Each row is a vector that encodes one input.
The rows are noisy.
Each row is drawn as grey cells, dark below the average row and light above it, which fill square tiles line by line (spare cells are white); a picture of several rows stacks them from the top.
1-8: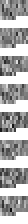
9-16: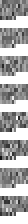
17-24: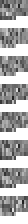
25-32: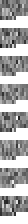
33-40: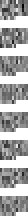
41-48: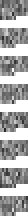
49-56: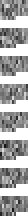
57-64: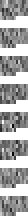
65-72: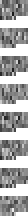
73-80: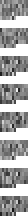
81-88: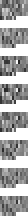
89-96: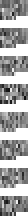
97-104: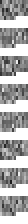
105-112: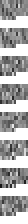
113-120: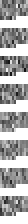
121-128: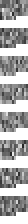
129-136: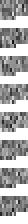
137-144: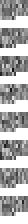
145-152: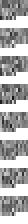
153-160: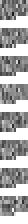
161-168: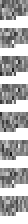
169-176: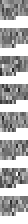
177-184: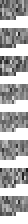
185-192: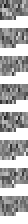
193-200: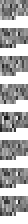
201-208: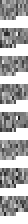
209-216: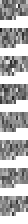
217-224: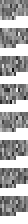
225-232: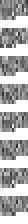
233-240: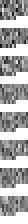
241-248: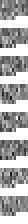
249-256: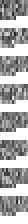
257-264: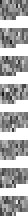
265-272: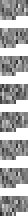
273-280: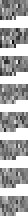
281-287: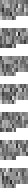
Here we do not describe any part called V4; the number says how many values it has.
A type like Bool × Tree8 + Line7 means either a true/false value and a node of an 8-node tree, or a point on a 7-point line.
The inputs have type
Circle5 × Circle9 + Line5 × (Line5 + V4).
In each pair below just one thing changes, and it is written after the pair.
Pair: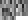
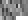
the place on the 5-point line
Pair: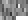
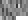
the value of V4
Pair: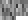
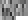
the value of V4
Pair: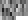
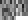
the place on the 5-point line
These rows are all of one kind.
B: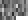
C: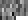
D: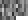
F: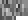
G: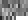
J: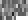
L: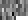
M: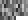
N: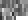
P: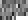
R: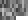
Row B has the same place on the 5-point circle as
D and R.
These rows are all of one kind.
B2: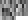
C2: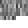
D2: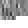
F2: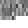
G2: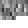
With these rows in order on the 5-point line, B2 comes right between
F2 and G2.
